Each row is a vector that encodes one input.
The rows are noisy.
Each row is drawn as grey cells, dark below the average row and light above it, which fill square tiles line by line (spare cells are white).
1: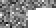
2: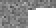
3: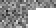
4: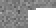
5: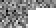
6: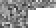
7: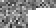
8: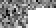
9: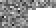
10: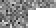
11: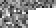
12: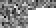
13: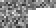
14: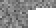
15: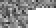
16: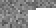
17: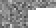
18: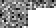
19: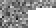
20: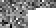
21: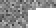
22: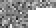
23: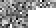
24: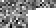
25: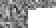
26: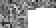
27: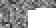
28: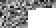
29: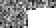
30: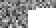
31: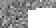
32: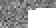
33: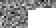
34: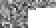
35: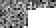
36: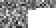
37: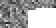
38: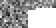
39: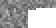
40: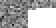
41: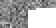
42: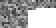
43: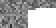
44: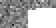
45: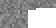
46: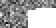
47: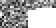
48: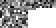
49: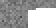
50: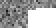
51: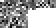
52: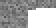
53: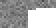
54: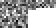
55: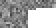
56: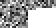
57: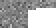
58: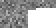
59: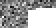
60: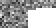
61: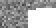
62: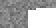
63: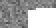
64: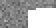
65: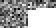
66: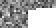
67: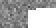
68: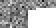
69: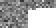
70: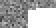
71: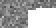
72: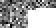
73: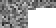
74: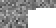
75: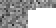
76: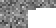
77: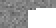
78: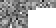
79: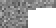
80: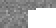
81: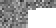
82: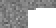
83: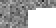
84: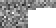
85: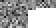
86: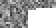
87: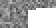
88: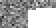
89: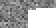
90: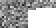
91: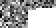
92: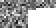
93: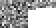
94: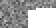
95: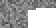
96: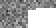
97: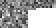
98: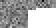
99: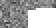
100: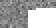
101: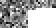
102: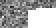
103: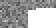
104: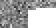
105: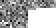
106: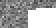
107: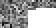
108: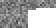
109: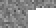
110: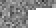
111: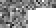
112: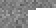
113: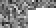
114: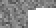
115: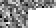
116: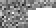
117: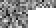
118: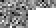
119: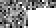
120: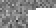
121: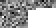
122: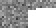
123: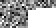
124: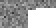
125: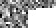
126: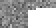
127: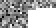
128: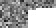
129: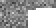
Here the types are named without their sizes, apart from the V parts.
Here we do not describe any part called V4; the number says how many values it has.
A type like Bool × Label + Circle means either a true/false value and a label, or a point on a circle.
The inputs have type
List(Bool × (Line + V4)).
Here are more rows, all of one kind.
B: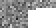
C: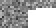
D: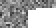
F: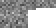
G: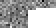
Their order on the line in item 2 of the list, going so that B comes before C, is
F, B, G, D, C.
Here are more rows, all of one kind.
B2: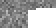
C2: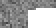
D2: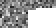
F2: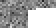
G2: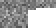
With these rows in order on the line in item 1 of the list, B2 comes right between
D2 and G2.
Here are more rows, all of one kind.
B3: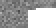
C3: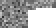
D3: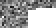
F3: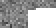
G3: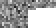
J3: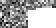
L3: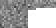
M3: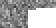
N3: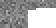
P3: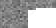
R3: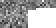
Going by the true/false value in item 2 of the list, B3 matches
G3 and P3.
